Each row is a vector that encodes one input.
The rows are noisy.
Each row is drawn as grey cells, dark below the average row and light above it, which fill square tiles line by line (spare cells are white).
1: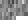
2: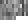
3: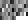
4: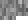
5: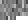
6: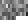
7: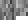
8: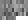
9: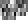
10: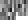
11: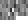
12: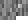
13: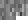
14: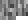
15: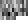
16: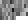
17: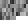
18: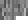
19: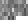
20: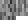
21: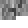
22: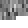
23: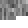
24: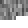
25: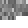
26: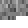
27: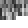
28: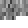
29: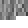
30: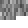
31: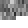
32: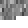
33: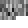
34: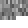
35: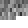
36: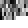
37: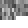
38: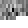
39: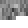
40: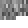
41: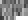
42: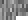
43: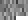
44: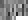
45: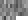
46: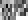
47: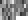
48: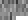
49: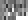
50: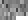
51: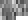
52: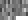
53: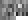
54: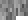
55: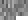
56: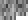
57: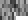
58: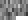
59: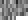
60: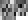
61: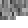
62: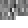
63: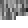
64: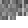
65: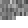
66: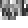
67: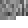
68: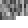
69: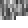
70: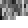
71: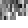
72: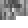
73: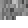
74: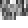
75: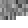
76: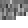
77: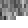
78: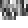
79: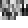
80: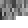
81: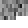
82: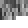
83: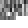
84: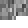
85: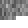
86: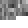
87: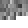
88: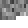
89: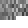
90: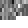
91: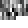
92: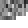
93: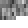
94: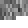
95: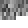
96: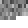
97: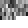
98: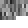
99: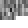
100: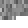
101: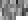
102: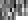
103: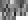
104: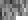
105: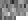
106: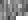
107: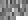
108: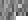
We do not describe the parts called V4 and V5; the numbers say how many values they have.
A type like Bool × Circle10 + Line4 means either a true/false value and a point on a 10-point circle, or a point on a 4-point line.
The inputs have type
Circle6 × (Circle6 + V5) × V4.
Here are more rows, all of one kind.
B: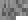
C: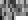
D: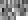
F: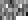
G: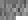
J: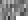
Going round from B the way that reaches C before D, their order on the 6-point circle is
B, J, C, F, D, G.
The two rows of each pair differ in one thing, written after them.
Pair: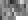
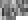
the value of V4
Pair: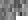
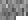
the value of V4
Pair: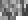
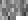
the value of V5
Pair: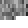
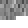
the place on the 6-point circle
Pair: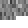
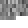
the value of V5
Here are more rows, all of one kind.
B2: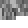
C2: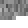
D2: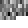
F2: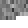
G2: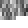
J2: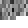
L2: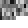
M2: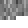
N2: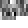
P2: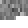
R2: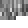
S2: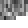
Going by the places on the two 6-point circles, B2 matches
C2, G2 and P2.
